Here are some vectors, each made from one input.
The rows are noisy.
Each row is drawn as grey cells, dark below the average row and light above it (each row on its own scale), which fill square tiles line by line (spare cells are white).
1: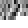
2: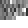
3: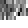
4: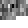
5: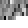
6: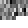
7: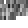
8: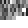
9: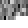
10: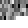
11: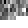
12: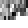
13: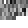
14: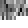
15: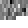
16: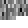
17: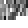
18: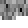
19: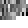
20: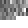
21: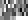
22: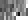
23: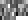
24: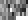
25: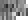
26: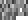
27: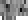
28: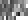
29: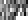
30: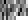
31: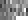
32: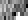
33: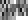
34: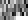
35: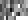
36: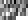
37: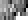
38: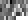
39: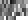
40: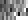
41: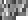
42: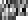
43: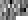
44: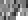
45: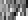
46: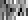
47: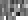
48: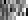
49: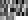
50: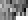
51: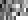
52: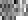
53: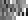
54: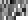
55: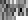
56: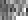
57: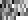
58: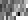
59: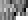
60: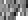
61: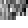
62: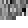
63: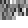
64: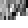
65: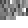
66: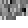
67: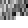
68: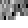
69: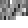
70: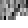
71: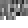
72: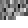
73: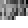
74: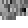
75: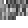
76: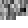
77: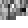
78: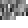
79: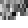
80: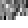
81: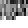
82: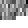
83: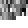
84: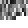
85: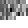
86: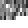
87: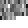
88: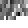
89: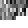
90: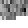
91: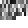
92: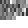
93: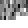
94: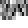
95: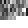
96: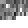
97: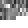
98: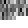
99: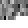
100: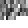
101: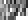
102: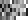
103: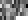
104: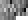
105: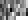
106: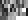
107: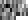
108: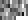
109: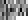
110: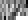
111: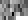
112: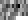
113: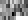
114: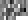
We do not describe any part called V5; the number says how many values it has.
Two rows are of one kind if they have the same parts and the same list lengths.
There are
3 kinds of row.
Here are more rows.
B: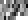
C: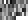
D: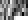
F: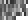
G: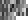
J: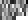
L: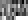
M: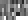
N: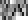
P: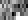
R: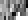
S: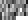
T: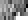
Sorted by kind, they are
B, C, F, G, J, S
D, L, M
N, P, R, T

